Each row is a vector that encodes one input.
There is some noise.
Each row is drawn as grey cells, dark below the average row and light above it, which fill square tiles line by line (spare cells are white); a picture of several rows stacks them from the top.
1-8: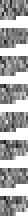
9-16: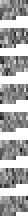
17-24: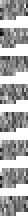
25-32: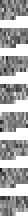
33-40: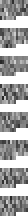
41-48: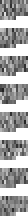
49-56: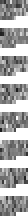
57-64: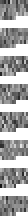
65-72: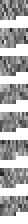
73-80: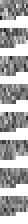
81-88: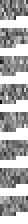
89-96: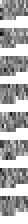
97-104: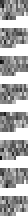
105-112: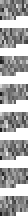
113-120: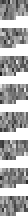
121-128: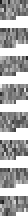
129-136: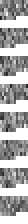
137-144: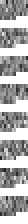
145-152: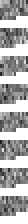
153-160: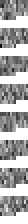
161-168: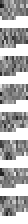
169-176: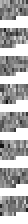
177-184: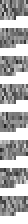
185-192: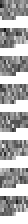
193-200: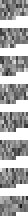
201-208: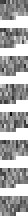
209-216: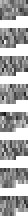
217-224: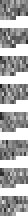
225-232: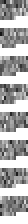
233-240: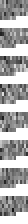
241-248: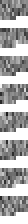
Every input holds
a point on a 14-point circle.
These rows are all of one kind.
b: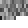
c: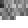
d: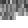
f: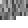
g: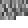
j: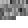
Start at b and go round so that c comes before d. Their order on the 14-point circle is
b, j, g, c, d, f.
